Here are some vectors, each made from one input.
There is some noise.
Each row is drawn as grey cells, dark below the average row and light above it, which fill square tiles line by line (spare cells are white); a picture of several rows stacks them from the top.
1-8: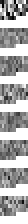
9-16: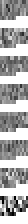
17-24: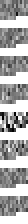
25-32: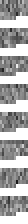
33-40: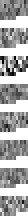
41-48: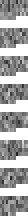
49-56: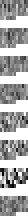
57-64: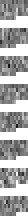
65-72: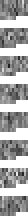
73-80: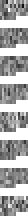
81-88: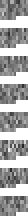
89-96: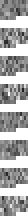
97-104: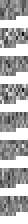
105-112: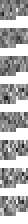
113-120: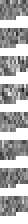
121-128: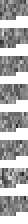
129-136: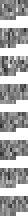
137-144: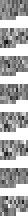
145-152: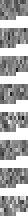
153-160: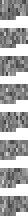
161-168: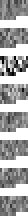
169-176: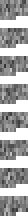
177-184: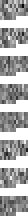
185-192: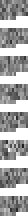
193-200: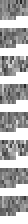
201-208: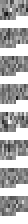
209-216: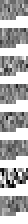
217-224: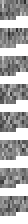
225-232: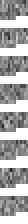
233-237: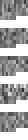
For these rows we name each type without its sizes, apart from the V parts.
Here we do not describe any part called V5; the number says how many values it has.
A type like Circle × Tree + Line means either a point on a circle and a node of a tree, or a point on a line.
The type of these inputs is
List(Label × (Line + V5)).
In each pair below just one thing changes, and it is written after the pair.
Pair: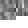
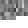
the place on the line in item 1 of the list
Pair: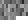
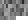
the label in item 2 of the list
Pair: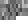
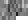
the label in item 2 of the list
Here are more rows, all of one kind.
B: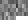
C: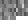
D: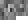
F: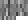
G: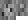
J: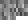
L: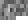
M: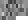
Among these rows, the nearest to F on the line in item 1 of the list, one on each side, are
B and C.
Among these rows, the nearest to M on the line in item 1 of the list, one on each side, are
B and L.
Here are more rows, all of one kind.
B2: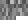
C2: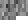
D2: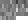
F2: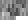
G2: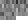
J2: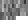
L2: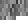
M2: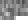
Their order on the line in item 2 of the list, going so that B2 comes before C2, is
G2, D2, B2, C2, L2, J2, M2, F2.
